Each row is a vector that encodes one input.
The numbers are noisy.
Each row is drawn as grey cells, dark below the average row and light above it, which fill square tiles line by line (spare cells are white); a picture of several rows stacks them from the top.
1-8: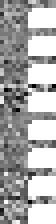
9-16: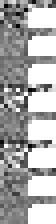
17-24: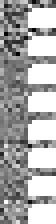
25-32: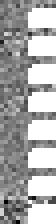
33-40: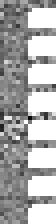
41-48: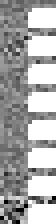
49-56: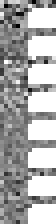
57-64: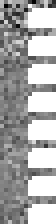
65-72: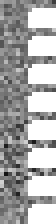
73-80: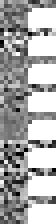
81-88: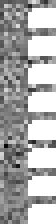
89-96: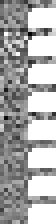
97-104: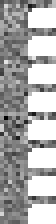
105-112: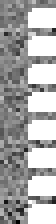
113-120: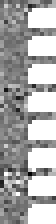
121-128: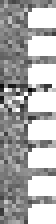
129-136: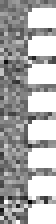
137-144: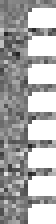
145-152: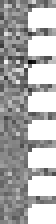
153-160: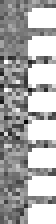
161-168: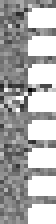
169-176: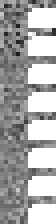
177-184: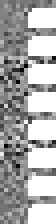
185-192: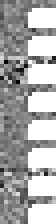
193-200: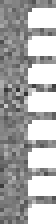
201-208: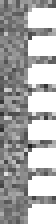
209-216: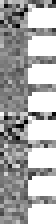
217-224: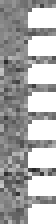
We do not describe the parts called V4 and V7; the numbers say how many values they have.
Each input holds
a value of V4 and a value of V7, together with either a point on a 5-point line, or a node of a 9-node tree.
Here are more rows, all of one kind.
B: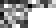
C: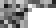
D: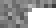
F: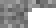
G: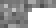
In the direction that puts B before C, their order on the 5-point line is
B, G, C, F, D.
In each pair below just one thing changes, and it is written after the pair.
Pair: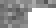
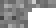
the value of V7
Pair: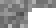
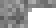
the value of V4
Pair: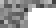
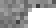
the value of V7
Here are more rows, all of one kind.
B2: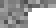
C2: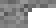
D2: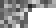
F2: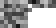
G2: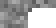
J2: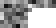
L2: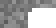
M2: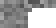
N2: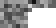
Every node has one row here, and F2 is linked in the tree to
C2 and N2.
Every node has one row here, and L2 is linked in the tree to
D2 and M2.
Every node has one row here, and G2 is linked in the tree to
B2.
